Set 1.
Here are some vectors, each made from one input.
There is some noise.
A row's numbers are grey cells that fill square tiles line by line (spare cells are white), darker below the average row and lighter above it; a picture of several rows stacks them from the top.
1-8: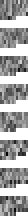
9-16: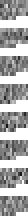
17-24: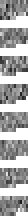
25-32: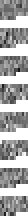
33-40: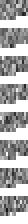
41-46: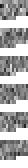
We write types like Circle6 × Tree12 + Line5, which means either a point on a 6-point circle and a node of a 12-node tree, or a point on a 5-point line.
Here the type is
Line7.
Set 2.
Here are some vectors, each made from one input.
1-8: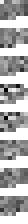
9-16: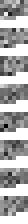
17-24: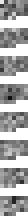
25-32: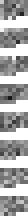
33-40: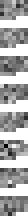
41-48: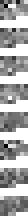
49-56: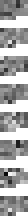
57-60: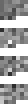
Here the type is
Circle10 + Unit.
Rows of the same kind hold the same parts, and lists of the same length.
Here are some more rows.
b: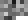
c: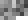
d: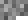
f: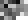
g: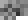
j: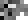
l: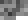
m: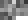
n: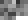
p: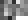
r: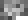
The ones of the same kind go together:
b, c, d, g, l, m, n, p, r
f, j

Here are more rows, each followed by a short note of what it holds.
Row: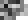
a fixed value
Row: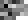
a fixed value
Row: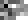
a fixed value
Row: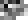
a fixed value
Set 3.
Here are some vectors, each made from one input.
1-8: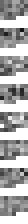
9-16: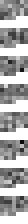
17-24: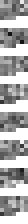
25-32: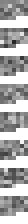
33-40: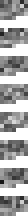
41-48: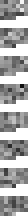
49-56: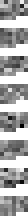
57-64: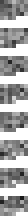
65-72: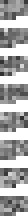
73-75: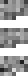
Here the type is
Bool × Bool × Bool × Bool.
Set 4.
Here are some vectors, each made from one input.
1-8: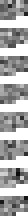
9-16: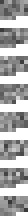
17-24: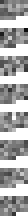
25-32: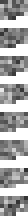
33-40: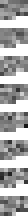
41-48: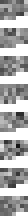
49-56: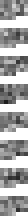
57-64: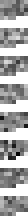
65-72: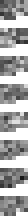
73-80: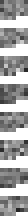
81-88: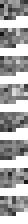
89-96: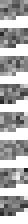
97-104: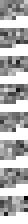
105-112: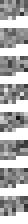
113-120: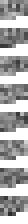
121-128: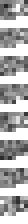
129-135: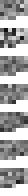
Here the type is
Label12.
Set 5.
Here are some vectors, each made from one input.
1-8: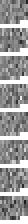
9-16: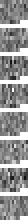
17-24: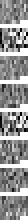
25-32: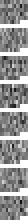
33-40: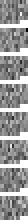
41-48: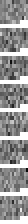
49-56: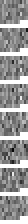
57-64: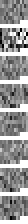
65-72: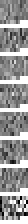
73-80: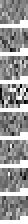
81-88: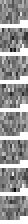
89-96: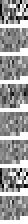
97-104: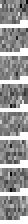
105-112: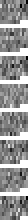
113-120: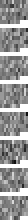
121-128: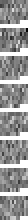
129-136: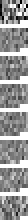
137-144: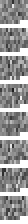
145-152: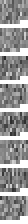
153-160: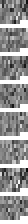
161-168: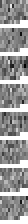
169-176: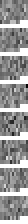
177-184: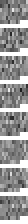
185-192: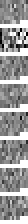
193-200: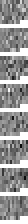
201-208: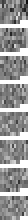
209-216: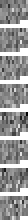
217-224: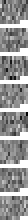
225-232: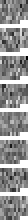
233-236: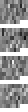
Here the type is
Line10 × Line18 + Unit.
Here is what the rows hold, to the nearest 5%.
About 5% of them hold a fixed value. The rest hold a point on a 10-point line and a point on an 18-point line.
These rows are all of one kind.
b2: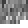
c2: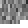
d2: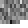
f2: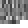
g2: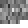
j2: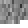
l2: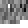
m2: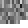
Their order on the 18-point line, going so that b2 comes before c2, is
l2, j2, b2, c2, f2, g2, d2, m2.
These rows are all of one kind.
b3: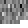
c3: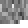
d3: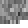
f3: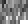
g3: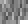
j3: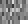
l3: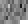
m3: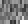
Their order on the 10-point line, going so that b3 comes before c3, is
f3, m3, b3, l3, c3, g3, d3, j3.
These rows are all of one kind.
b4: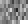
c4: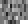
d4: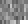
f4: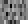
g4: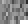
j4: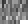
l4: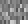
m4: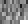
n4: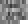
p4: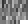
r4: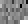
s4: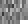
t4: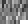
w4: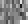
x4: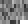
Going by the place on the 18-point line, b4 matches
j4, l4, p4 and t4.
